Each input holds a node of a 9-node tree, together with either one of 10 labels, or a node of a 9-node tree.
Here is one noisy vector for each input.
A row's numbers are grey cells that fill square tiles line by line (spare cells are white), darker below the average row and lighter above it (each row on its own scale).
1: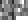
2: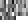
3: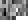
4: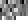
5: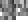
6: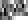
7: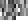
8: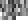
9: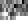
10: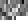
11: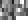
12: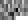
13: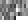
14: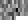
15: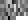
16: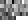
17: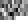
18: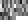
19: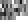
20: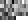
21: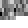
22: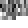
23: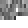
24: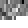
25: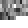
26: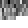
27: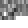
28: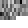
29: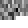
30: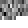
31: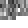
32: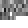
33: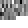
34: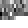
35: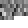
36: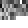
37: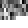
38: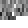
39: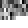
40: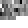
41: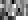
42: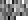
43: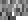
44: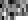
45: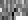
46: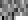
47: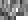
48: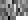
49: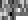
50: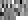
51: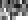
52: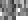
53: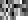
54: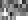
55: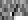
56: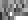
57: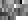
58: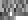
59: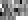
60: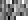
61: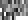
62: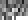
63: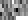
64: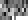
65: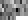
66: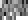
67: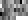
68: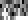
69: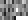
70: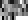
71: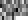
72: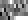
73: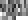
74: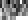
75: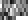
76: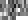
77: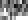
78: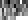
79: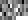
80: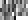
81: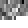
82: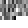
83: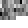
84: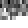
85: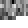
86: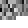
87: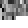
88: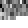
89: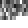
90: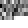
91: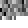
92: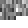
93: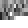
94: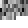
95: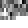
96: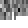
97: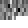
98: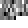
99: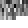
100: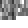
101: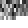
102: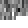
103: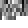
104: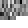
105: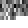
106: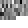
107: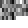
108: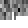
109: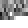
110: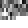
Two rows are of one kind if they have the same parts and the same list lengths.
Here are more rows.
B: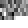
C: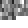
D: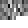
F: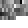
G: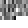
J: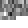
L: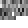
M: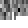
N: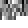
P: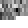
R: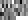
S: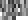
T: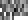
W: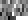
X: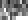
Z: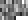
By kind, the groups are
B, C, J, S, T, X
D, F, G, L, M, N, P, R, W, Z

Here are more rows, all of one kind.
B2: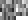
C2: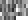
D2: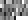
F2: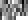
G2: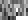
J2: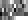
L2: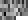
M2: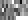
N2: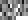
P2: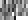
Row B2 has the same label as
C2, G2, M2 and N2.
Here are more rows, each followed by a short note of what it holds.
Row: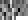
one of 10 labels and a node of a 9-node tree
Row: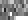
one of 10 labels and a node of a 9-node tree
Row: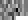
a node of each of two 9-node trees
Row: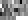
one of 10 labels and a node of a 9-node tree
